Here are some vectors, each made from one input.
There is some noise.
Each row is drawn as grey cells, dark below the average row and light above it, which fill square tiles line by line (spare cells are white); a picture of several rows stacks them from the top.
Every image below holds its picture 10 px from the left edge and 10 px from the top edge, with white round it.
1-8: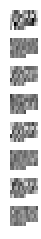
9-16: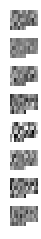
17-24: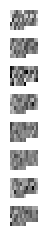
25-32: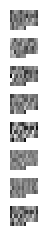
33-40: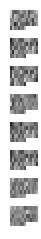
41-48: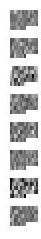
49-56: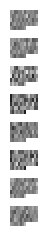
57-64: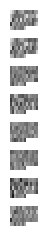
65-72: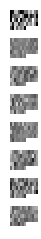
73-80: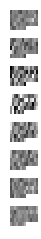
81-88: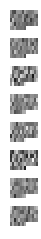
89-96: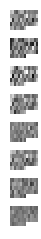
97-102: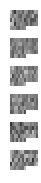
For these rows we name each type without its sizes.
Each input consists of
either a label and three true/false values, or a point on a line.
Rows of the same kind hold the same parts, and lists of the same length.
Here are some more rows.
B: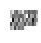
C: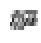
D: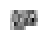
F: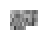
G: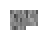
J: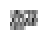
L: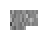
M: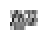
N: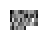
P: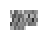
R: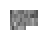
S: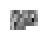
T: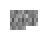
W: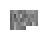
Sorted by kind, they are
B, C, F, G, J, L, M, N, P, R, T, W
D, S

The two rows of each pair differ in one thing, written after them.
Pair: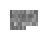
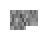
the label
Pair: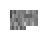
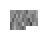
the label
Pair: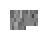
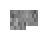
the label
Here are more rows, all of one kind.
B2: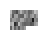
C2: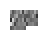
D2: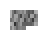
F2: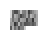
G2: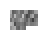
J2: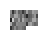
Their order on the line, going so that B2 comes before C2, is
J2, F2, B2, C2, D2, G2.
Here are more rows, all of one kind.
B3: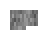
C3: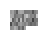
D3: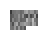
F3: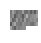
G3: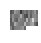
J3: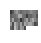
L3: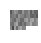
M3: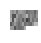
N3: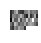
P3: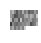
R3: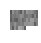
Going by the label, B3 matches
L3 and R3.
